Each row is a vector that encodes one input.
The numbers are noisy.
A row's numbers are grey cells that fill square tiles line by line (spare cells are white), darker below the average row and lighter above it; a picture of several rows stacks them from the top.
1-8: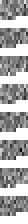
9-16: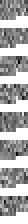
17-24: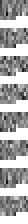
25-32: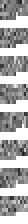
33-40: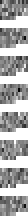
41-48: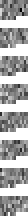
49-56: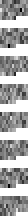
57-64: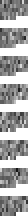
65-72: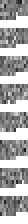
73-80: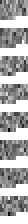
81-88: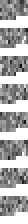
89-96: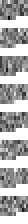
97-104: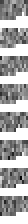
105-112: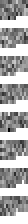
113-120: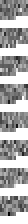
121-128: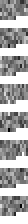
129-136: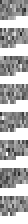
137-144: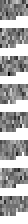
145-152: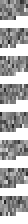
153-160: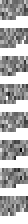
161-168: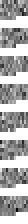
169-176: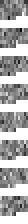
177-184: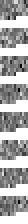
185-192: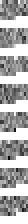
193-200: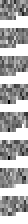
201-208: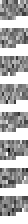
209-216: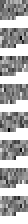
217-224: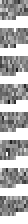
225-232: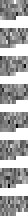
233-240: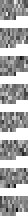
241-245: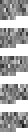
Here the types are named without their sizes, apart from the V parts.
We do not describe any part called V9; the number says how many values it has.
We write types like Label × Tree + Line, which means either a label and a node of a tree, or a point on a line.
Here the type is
Label × (Tree + Unit) × V9 + Line.
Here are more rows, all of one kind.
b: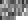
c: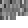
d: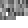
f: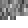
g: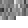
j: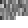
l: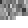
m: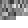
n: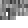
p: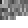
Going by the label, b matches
d, m and n.
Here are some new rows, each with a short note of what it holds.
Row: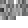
a label, a node of a tree and a value of V9
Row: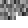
a point on a line
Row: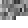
a point on a line
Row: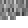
a label, a node of a tree and a value of V9
